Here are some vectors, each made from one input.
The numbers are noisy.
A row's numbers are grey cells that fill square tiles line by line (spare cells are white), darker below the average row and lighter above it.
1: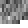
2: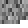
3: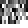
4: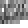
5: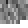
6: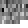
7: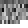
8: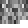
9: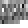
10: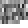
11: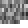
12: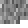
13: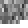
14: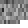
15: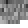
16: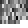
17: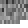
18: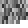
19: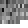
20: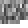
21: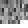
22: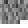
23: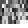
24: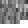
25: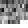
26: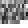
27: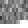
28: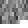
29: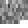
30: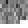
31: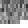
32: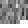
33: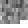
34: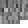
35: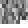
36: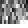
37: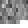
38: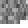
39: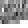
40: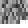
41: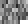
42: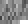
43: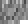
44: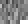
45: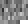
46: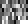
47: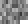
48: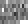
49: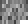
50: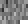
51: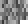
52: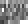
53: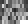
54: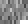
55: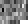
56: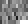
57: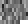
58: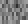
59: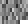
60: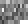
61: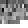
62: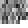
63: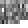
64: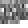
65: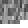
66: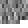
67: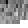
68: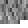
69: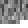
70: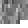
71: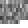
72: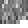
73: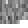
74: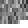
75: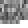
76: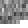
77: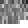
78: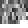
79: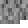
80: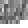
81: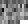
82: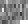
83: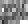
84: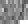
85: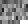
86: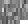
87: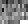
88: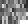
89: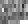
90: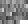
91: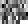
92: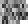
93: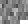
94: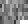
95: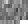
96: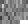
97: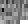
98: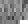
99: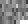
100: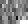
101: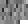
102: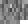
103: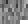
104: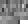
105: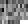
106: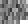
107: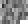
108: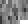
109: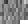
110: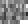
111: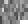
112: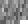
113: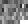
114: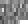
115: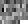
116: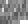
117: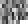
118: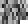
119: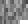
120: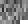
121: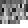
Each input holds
a true/false value, together with either a point on a 9-point circle, or a fixed value.
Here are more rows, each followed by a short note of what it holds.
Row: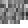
a true/false value
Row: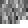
a point on a 9-point circle and a true/false value
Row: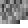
a true/false value
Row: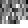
a true/false value
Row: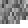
a point on a 9-point circle and a true/false value
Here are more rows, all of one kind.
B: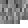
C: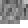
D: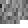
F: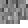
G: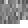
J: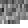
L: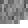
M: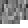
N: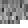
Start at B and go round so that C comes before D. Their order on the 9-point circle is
B, F, L, J, G, N, C, M, D.
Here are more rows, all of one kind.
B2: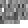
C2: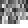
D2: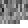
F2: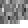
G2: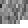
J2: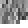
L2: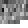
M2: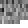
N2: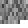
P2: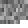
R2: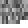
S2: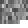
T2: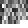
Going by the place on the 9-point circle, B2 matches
F2, G2 and N2.
